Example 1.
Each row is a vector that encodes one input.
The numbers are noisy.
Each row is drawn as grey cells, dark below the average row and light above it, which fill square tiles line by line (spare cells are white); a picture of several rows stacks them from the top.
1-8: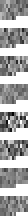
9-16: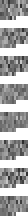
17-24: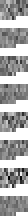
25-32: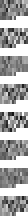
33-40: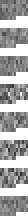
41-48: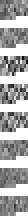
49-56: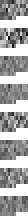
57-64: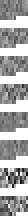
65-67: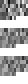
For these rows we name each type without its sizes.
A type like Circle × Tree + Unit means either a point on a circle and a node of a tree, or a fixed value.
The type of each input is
(Bool × Bool × Bool × Bool + Unit) × Line.
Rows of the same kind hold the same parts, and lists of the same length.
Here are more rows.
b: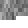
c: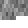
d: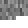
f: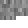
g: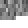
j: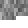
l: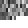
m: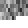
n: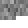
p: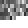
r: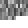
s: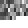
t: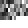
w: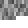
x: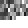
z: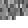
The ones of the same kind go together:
b, c, j, m, w
d, f, g, l, n, p, r, s, t, x, z

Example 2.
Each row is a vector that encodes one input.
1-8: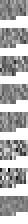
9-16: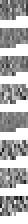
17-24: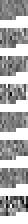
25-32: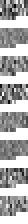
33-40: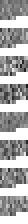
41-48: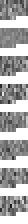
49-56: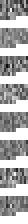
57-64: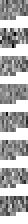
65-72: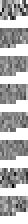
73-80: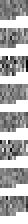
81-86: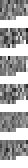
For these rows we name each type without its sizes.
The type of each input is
(Bool × Bool × Bool + Unit) × Line.
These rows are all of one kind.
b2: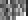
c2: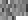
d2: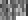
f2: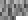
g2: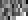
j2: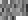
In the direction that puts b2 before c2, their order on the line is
g2, b2, d2, j2, c2, f2.
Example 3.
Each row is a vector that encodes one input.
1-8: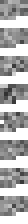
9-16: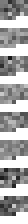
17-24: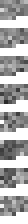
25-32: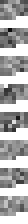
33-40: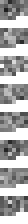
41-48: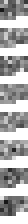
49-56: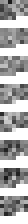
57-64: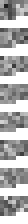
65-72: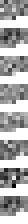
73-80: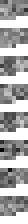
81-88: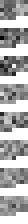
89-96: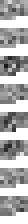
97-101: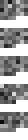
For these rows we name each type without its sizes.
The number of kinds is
2.
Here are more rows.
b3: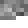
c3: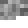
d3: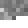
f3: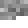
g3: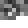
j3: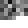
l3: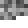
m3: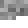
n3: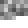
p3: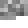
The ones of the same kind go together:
b3, c3, d3, f3, l3, m3, n3, p3
g3, j3

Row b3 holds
three true/false values.
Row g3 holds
a label.
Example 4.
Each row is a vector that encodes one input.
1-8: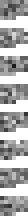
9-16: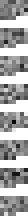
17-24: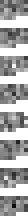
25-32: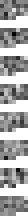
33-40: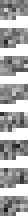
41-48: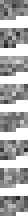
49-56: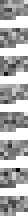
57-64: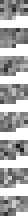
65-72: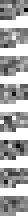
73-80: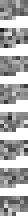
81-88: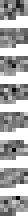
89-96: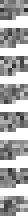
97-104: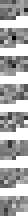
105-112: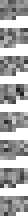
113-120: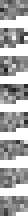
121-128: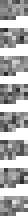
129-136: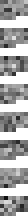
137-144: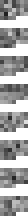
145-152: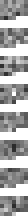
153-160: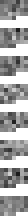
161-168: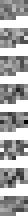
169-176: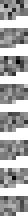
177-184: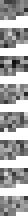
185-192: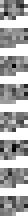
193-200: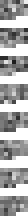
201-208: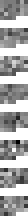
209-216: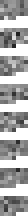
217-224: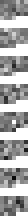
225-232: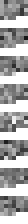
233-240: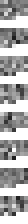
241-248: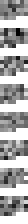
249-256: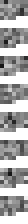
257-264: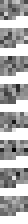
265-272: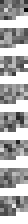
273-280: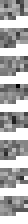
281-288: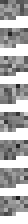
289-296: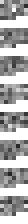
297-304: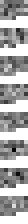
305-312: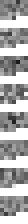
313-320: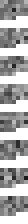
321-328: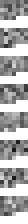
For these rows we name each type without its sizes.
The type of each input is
(Bool × Bool × Bool × Bool + Unit) × Label.
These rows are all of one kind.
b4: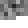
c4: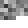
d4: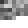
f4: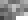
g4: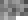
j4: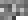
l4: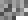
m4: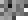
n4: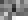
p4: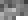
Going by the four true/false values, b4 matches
n4 and p4.
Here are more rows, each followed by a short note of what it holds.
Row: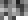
a label
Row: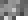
a label
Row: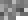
a label
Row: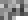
a label
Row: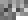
a label and four true/false values
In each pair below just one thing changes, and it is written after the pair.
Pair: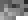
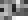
the label
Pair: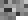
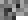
the label
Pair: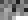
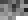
one of the four true/false values
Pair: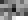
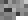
one of the four true/false values
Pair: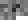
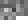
the label
